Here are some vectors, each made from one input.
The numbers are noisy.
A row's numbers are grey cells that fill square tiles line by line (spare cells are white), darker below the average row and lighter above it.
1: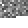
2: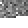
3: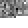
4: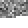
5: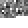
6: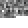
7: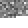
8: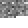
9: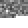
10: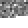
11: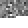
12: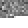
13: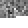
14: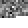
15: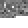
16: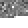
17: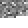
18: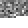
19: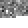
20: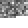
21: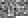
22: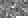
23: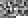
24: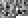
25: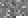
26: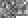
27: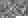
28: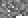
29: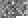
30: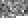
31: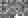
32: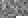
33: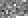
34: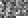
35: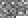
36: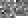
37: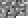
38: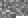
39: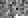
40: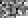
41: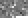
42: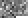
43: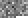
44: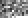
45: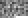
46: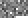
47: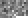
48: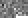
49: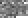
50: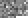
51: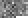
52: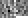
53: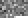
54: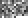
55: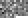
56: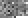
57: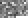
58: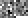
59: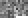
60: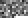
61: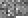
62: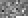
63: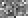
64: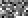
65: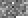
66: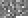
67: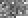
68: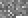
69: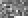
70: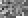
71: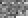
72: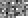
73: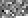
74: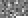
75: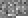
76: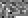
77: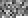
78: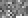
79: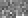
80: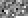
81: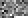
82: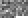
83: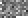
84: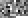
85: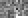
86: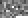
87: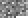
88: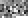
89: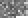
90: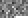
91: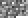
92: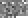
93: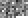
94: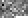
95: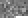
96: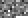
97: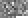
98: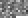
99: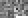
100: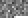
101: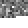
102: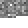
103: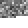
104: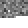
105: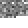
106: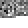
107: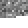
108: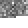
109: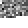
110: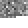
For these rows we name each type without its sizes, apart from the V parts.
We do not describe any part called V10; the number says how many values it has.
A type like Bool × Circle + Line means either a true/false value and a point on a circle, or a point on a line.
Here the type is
Circle + Line × V10.
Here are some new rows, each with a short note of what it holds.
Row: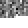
a point on a line and a value of V10
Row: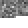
a point on a line and a value of V10
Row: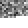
a point on a circle
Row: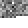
a point on a circle
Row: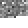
a point on a circle
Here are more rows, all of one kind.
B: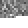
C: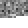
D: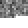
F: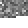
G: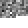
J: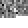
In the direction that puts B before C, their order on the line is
G, F, D, J, B, C.
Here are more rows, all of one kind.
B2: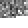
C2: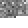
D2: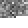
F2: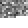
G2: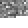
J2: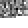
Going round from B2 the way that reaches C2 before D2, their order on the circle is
B2, J2, F2, G2, C2, D2.
